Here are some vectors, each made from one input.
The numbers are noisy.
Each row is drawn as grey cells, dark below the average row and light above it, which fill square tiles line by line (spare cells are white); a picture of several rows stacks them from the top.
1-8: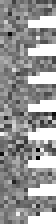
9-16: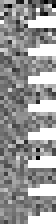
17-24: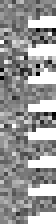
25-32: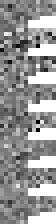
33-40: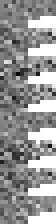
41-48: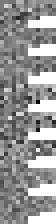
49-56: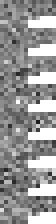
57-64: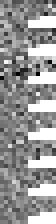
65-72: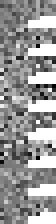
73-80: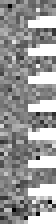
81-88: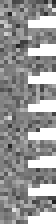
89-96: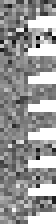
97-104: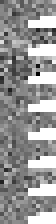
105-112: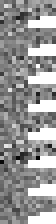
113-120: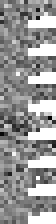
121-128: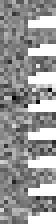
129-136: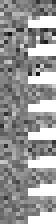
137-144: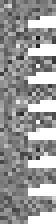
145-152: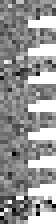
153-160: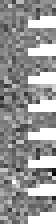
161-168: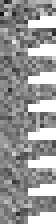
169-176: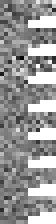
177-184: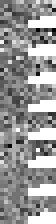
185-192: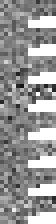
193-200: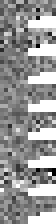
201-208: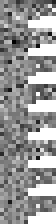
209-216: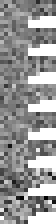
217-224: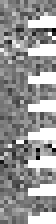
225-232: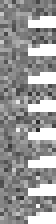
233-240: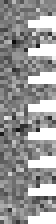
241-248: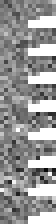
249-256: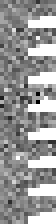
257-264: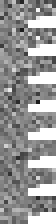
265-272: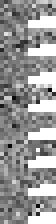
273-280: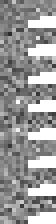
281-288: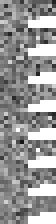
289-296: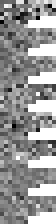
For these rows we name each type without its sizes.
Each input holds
either a point on a line and a true/false value, or a node of a tree.
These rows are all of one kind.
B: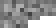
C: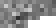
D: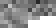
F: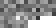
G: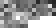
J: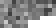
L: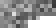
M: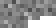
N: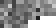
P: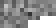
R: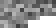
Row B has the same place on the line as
P and R.
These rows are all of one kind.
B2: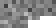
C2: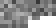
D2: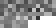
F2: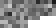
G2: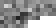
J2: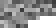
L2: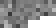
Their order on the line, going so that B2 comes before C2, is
G2, J2, L2, F2, B2, D2, C2.
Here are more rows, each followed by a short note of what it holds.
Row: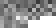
a point on a line and a true/false value
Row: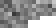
a node of a tree
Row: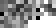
a point on a line and a true/false value
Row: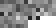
a point on a line and a true/false value
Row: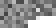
a node of a tree
